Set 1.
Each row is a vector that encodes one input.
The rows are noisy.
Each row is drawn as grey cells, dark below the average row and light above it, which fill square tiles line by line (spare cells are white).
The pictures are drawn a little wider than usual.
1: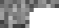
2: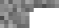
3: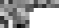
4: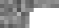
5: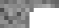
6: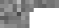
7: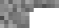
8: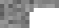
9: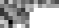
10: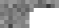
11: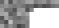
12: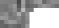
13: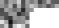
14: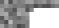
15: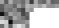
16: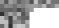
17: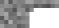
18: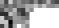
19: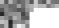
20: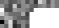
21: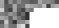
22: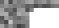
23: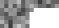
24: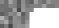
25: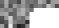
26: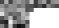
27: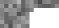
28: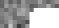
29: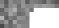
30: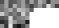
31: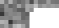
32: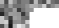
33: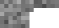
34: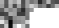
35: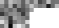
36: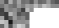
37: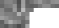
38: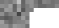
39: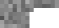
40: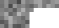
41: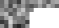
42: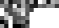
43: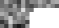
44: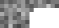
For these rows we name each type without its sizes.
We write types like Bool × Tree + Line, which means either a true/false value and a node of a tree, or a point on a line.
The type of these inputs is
List(Circle).
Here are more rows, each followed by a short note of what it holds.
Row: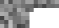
a list of one item
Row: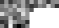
a list of two items
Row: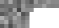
a list of two items
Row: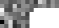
the empty list
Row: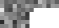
the empty list
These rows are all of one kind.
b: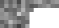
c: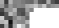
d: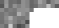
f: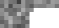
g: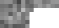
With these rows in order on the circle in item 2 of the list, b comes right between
c and d.
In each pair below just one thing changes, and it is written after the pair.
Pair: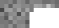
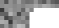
the place on the circle in item 2 of the list
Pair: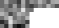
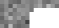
the place on the circle in item 1 of the list
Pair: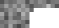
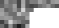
the place on the circle in item 1 of the list
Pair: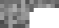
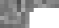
the place on the circle in item 1 of the list
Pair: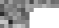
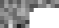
the place on the circle in item 2 of the list
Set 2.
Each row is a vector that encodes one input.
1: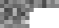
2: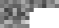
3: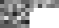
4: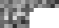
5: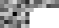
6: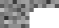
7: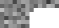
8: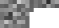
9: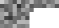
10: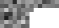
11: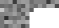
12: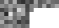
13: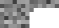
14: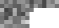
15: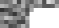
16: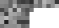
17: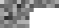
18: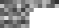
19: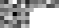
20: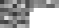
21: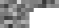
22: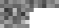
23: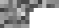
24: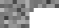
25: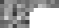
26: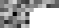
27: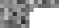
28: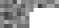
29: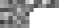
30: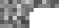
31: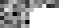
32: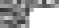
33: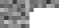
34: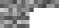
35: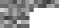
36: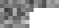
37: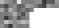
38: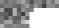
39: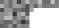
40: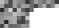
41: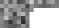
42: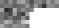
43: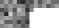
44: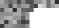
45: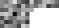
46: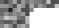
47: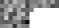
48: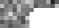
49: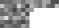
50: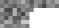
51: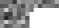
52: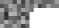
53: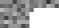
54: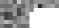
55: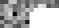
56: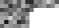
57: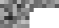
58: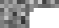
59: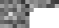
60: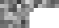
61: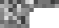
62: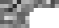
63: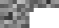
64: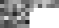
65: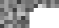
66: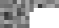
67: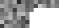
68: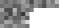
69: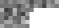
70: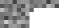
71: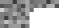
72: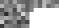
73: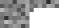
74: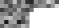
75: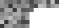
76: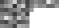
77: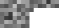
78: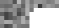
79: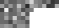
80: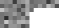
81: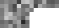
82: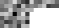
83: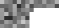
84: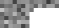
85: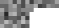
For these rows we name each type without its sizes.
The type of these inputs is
Label × (Tree + Unit).
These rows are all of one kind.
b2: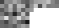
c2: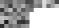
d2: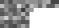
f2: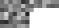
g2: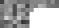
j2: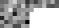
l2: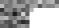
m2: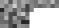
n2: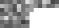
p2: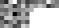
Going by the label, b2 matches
c2, d2, l2 and n2.
